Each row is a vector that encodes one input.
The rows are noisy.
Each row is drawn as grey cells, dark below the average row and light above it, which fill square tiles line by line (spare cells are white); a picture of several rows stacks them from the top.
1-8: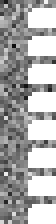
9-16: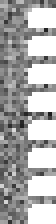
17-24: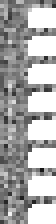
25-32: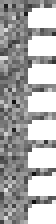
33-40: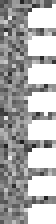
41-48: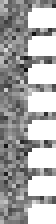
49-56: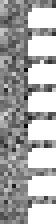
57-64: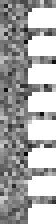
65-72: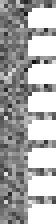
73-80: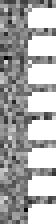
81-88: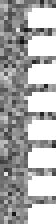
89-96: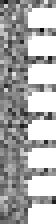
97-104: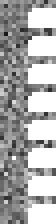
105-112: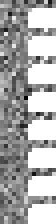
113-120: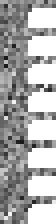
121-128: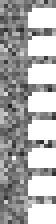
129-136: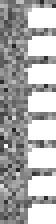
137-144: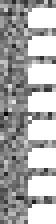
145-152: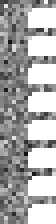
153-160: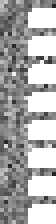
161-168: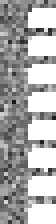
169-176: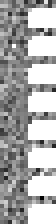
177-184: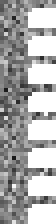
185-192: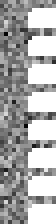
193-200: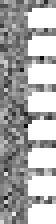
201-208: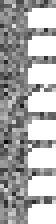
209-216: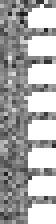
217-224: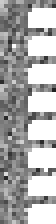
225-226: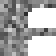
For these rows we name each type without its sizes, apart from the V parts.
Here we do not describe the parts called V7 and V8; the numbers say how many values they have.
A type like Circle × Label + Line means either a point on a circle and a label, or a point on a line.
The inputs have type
(Bool × V7 × V8 + Line × Line) × Circle.
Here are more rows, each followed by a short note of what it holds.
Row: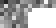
a point on a circle and a point on each of two lines
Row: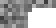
a point on a circle, a true/false value, a value of V7 and a value of V8
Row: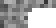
a point on a circle, a true/false value, a value of V7 and a value of V8
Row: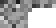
a point on a circle and a point on each of two lines
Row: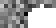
a point on a circle and a point on each of two lines
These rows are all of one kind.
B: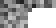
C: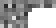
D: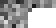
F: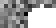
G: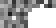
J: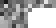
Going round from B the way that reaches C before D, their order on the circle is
B, C, F, G, J, D.
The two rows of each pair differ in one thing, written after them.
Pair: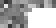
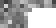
the value of V7
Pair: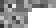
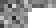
the true/false value
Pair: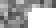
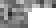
the value of V8
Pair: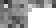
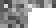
the true/false value
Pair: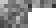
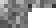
the true/false value
